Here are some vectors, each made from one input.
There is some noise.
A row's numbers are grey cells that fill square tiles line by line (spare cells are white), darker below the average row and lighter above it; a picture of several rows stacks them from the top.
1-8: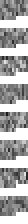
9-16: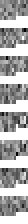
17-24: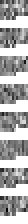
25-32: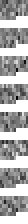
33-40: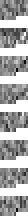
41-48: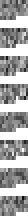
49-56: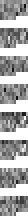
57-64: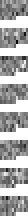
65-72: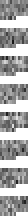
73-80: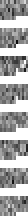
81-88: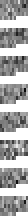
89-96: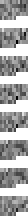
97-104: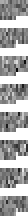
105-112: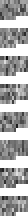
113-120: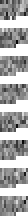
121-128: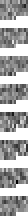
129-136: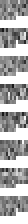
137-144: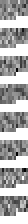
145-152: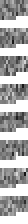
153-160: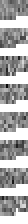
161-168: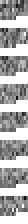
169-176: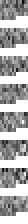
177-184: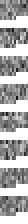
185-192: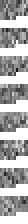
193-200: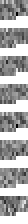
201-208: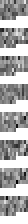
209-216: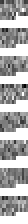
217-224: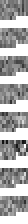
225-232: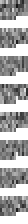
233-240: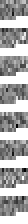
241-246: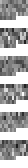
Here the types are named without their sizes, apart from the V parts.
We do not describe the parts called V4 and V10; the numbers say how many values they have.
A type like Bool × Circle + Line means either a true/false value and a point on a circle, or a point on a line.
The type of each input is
Bool × (Line + V4) × V10.
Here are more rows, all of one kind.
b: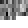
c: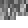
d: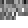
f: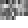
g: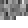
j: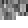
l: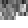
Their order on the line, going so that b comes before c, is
d, f, l, j, g, b, c.
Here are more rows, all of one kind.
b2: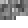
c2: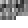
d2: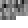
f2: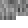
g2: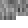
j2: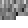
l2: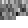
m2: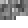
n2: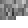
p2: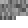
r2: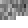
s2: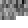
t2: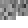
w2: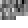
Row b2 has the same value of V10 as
l2, m2 and p2.
